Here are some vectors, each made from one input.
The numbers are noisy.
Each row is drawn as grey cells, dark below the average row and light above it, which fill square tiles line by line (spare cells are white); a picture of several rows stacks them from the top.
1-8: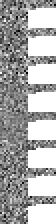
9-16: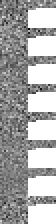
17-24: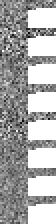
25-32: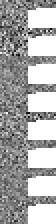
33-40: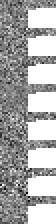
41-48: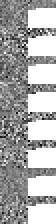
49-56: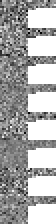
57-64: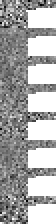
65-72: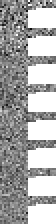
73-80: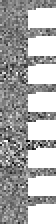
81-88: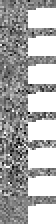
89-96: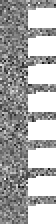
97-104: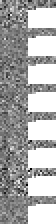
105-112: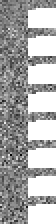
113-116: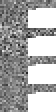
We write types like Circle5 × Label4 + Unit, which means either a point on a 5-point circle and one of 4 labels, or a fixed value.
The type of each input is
(Bool × Circle8 + Unit) × Line7.
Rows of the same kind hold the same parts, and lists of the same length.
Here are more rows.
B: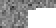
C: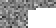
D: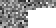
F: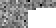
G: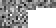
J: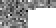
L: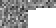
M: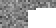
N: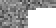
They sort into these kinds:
B, J, L
C, D, F, G, M, N

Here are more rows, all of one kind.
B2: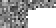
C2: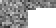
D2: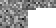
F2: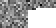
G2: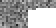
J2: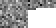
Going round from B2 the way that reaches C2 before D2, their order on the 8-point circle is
B2, J2, C2, D2, F2, G2.
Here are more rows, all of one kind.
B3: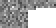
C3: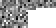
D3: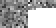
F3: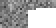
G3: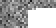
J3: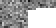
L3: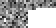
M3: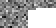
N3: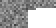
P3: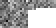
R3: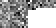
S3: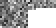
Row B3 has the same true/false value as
J3 and L3.
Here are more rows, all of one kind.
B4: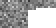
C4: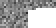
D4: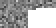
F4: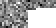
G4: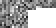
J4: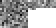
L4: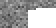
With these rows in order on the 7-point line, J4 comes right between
B4 and G4.
